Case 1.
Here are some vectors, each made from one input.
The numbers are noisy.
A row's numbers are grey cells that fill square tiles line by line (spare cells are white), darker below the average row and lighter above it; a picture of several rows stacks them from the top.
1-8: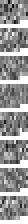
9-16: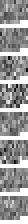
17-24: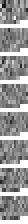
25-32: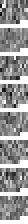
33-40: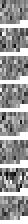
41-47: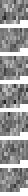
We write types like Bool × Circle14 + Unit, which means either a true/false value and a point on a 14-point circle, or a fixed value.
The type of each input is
Bool × Bool × Bool.
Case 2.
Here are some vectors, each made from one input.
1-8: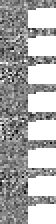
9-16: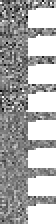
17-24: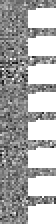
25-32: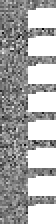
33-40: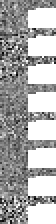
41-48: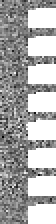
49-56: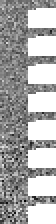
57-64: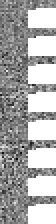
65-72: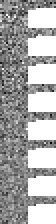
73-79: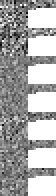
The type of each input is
Line11.
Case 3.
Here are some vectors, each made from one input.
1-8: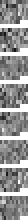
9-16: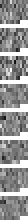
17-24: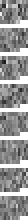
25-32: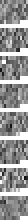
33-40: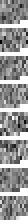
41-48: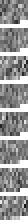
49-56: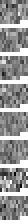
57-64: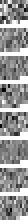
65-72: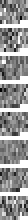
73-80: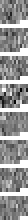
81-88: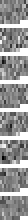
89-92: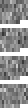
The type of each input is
Bool × Bool × Bool.
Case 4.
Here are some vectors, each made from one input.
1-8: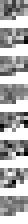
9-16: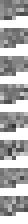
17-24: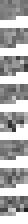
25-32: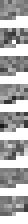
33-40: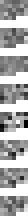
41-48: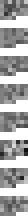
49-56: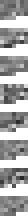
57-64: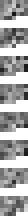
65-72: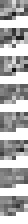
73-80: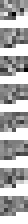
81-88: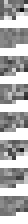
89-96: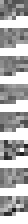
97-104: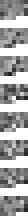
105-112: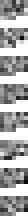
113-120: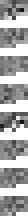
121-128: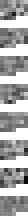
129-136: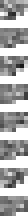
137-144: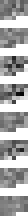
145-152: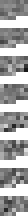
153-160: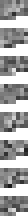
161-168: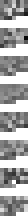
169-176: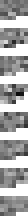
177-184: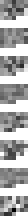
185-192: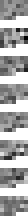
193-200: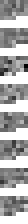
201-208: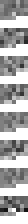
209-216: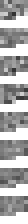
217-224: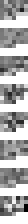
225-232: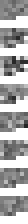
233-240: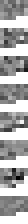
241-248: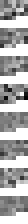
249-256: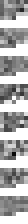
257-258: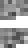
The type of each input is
Tree7.
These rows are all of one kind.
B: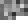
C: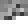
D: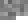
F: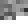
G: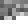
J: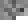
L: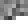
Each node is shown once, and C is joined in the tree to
D and L.
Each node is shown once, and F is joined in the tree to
G.
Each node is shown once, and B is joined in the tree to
J.
